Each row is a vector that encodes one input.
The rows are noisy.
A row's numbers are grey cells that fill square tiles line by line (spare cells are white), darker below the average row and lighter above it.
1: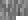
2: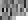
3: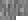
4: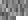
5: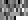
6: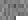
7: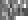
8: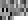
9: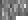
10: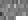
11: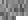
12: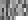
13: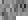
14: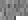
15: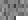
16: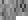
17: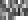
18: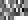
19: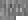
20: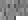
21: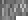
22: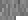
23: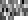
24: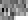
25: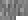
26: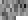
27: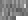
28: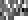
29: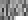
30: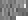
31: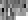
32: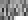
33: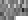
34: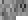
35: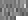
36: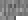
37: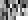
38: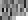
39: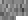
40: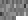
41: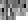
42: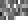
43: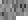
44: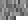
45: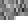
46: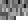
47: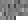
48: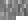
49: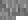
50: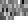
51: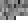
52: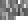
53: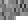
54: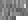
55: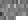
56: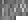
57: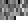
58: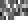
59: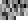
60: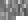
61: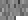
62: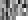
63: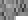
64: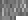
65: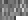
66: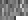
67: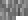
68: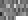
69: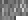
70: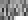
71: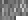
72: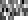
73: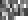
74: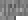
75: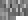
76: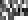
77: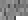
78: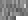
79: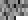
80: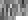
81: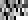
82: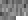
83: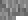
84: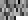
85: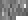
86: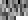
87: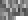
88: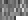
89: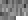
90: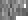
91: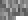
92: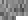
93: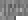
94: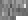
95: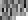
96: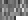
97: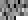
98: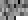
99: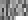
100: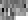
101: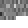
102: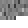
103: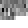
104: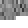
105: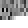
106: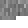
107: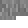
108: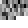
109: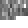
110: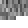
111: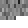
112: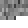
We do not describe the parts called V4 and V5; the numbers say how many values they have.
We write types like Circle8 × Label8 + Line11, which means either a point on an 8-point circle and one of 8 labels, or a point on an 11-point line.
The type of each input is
Bool × (Line6 + V5) + V4.
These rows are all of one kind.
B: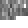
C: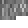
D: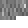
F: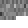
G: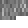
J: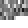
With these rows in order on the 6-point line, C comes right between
F and G.
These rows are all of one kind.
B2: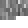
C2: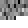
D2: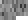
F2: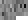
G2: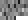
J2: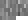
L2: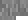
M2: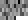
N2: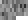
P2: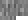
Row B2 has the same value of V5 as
D2, J2 and N2.
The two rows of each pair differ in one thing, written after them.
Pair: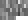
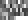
the value of V5
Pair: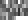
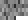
the value of V5
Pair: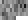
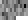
the value of V5
